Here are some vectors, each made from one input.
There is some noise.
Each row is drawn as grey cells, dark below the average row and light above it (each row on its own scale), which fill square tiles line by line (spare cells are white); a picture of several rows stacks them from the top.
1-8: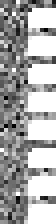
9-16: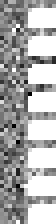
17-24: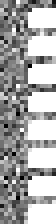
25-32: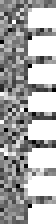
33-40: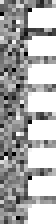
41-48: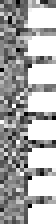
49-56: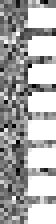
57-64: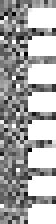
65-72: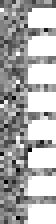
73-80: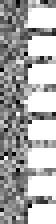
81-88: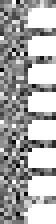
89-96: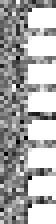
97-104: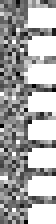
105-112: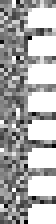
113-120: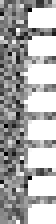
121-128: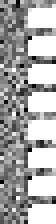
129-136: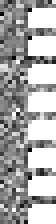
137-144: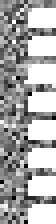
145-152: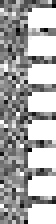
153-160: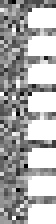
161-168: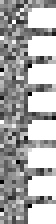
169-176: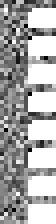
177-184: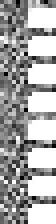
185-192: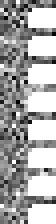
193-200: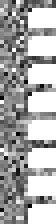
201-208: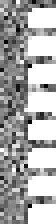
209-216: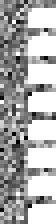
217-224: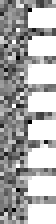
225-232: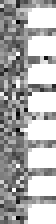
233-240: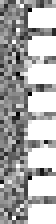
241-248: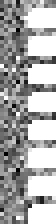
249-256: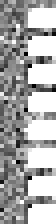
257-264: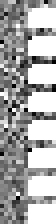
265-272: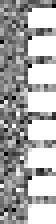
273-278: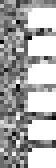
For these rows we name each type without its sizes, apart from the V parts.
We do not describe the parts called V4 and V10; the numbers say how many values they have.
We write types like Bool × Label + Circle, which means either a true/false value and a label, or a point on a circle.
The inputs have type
Bool × Circle × V4 + V10.
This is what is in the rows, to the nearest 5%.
About 55% of them hold a point on a circle, a true/false value and a value of V4. The rest hold a value of V10.
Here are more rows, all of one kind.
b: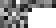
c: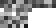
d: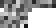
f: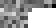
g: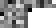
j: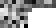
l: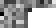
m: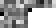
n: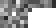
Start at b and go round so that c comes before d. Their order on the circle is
b, n, l, m, j, c, d, f, g.
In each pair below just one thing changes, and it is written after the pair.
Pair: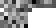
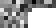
the place on the circle
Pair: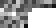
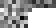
the place on the circle
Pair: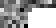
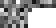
the value of V4
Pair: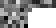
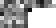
the true/false value
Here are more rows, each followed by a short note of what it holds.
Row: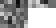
a value of V10
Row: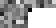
a point on a circle, a true/false value and a value of V4
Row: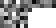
a point on a circle, a true/false value and a value of V4
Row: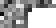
a point on a circle, a true/false value and a value of V4
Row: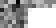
a value of V10
